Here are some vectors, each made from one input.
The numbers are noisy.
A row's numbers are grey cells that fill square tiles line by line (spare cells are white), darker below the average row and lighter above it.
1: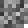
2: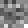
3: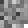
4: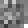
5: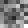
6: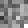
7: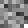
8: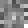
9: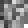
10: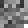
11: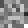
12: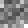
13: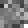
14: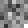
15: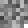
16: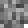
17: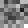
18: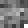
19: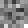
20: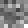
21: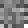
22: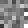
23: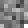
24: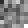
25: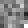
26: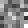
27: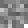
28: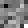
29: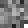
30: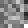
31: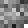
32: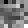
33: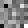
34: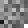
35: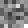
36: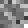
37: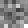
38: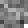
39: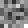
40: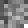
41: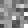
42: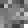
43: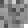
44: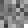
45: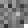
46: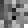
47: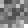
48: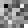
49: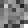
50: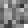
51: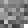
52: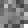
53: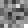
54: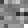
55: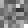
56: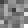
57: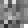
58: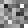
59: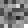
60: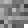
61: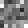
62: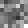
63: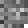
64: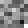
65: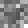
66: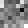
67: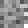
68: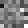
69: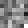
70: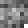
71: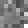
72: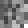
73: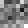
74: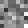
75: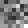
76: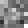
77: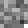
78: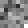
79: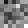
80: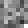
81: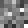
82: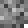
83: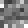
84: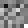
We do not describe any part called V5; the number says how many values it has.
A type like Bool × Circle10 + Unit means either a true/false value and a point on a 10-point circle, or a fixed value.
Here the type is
Bool × Circle6 × List2(V5).
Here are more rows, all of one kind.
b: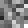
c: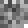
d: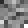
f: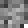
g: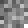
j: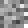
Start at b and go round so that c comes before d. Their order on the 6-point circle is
b, c, j, g, f, d.
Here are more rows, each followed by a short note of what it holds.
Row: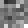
a point on a 6-point circle and a true/false value, together with the empty list
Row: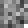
a point on a 6-point circle and a true/false value, together with a list of one item
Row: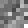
a point on a 6-point circle and a true/false value, together with a list of two items
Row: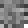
a point on a 6-point circle and a true/false value, together with a list of one item
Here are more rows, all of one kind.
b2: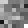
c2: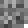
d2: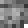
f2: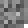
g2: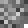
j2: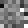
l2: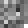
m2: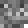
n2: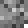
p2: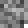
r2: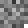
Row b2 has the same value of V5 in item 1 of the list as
g2, j2 and r2.
